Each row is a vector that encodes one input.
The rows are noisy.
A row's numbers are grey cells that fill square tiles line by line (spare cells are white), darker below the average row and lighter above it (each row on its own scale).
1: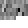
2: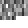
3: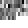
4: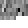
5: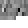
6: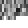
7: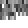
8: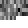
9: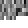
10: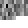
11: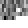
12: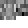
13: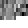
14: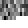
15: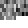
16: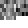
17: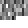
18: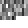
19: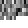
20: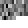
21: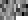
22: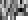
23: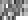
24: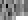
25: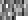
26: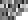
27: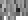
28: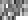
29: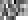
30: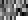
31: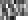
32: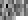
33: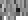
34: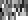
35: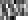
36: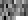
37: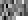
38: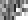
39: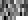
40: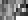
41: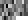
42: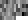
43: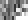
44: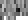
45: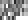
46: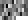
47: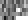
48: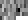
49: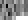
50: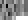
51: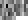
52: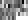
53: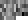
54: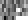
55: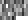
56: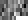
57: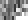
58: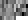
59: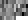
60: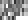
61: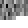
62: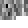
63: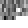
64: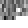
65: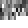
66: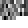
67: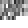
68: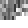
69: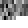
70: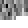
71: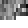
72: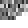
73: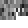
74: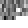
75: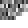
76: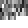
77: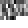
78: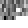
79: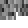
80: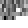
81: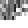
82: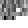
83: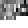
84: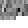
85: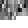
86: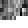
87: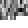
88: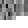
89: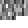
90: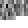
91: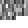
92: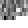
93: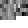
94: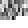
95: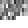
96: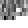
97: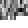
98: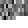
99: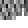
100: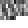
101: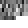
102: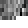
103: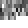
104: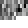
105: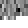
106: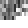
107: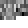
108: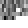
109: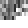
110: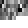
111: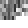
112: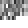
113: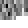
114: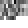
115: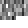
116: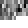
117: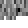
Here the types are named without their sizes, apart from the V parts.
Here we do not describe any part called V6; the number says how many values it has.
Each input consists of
a list of items, each a true/false value and a value of V6.
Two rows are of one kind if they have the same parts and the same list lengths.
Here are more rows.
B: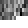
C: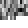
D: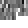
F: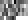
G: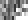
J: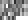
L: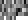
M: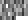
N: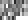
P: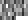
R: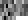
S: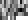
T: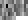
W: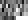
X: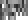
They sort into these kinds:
B, L, R, T, X
C, S
D, F, G, J, M, N, P, W

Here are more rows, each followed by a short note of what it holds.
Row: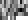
the empty list
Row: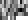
the empty list
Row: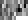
a list of two items
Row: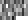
a list of one item
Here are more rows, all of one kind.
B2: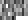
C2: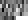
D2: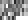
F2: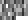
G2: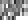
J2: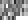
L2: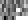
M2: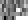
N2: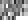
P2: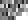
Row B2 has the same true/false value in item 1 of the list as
C2, F2, L2 and M2.
